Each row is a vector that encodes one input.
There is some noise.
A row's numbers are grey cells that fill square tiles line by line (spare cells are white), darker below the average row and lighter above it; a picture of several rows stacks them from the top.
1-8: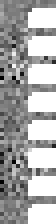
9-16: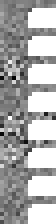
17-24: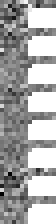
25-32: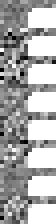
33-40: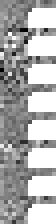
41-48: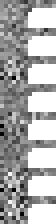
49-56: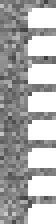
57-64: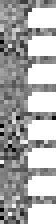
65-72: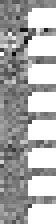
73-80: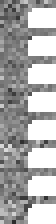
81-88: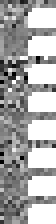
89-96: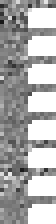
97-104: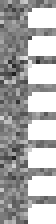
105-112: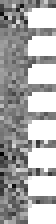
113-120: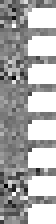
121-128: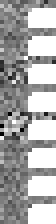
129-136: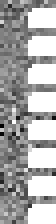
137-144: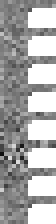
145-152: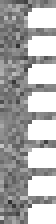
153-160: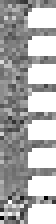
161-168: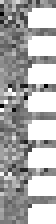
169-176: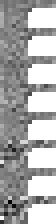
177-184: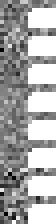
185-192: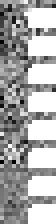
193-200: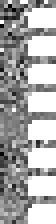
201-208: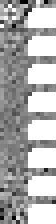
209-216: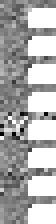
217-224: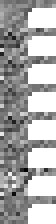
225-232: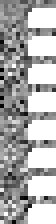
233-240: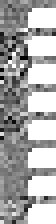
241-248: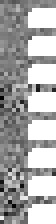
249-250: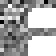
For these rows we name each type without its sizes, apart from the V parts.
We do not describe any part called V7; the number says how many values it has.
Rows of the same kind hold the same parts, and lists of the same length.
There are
4 kinds of row.
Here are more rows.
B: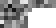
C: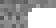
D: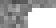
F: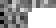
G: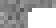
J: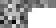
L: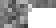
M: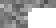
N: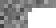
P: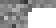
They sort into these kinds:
B, G
C, D, N, P
F, J
L, M

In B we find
a node of a tree, three true/false values and a value of V7.
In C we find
a node of a tree and a value of V7.
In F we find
a label.
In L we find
a point on a line.
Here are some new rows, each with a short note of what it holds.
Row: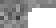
a node of a tree and a value of V7
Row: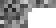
a node of a tree and a value of V7
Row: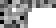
a label
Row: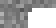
a node of a tree, three true/false values and a value of V7
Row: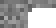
a node of a tree and a value of V7
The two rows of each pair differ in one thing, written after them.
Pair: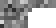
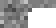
the node of the tree
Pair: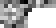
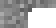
the value of V7
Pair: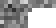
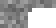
the node of the tree
